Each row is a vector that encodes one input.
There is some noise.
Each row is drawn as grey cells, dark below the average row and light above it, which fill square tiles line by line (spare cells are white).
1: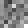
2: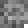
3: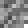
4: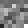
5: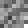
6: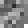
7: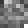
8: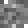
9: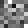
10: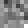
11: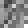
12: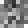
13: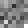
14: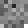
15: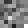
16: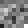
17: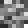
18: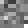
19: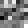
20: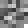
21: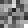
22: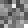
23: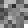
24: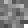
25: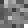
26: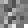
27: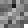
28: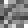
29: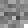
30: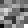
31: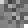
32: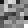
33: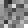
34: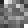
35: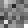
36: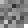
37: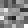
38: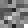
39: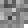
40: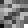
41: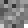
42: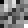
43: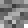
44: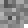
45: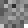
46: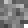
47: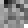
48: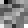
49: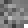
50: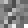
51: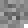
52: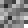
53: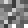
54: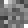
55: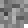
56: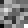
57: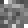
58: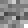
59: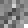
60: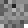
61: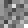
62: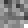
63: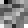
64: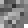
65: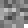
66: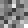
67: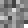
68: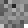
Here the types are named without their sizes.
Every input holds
a node of a tree and a true/false value.
